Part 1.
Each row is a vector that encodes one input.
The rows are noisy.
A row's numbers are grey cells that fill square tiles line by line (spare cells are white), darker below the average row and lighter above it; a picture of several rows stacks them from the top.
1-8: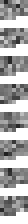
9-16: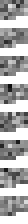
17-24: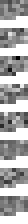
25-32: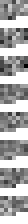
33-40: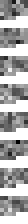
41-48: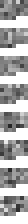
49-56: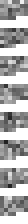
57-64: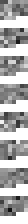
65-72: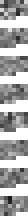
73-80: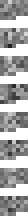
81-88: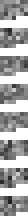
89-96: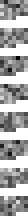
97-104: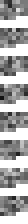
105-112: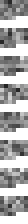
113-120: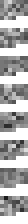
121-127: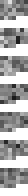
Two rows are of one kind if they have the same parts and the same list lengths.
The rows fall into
2 kinds.
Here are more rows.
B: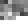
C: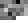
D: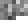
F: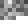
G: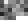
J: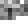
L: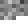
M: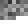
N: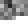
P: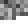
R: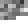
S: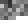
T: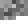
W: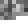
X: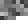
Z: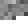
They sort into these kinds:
B, F, G, L, N, P, S, W, Z
C, D, J, M, R, T, X

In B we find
three true/false values.
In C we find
one of 10 labels.
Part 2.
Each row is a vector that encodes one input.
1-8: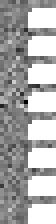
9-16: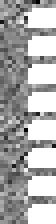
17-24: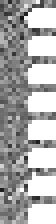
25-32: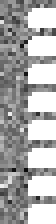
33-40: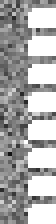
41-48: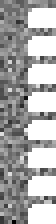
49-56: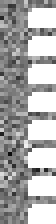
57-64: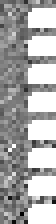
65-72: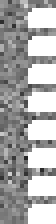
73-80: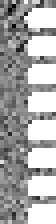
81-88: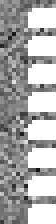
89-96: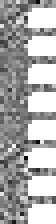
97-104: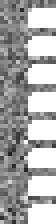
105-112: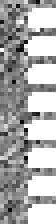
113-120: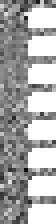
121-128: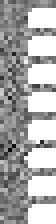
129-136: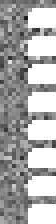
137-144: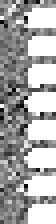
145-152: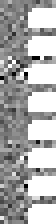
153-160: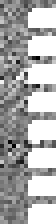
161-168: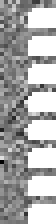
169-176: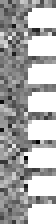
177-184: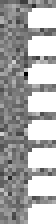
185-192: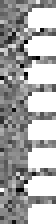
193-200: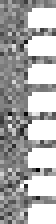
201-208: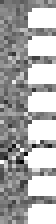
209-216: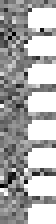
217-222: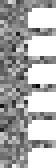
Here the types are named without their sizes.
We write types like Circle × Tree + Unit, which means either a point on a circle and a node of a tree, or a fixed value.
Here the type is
Bool × Circle.
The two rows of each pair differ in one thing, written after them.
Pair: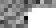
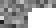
the true/false value
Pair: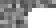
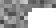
the true/false value
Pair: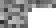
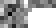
the place on the circle
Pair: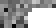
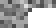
the place on the circle
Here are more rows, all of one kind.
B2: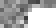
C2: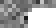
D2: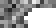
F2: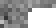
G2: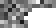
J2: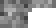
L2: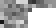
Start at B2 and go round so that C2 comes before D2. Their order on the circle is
B2, J2, C2, D2, F2, G2, L2.
